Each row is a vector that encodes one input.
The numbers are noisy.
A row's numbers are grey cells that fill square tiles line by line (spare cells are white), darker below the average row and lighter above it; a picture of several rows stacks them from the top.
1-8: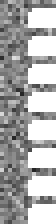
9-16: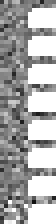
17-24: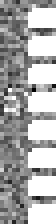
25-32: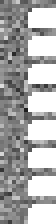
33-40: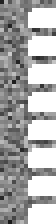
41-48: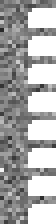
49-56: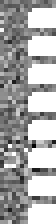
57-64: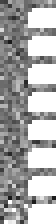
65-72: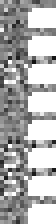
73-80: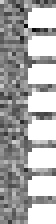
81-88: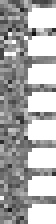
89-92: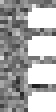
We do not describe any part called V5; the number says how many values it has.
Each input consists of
a list of up to two items, each a true/false value and a value of V5.
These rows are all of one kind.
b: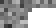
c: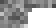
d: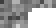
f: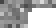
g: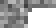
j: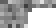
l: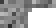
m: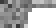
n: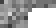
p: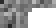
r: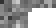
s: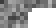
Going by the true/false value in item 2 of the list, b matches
d and r.
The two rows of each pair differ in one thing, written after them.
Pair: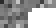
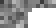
the value of V5 in item 2 of the list
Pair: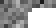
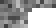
the true/false value in item 1 of the list
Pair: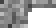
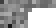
the true/false value in item 1 of the list
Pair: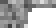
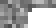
the value of V5 in item 2 of the list
